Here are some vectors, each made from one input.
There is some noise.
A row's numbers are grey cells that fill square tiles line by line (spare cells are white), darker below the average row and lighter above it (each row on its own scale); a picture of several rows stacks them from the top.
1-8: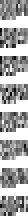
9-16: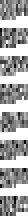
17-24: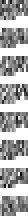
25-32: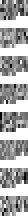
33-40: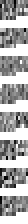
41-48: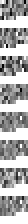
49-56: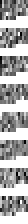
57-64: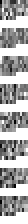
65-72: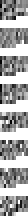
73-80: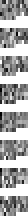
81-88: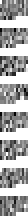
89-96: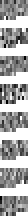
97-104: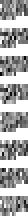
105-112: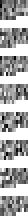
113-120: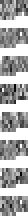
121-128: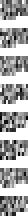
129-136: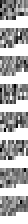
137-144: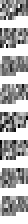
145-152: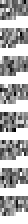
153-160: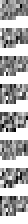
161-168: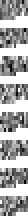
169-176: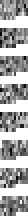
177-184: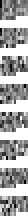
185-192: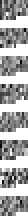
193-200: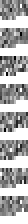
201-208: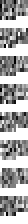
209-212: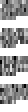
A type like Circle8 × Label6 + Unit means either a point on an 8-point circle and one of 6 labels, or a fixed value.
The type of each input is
Bool × (Label5 + Line6) + Line5 + Line8.
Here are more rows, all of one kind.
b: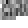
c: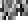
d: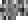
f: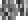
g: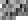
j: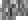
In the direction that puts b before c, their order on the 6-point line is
b, g, j, d, c, f.
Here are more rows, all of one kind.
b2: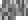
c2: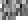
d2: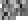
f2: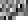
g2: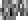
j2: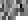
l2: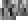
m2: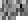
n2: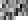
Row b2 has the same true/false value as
g2 and l2.
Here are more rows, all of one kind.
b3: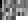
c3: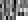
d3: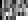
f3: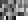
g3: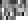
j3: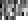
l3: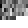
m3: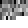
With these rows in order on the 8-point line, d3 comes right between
b3 and m3.
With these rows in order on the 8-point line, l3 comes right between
f3 and j3.
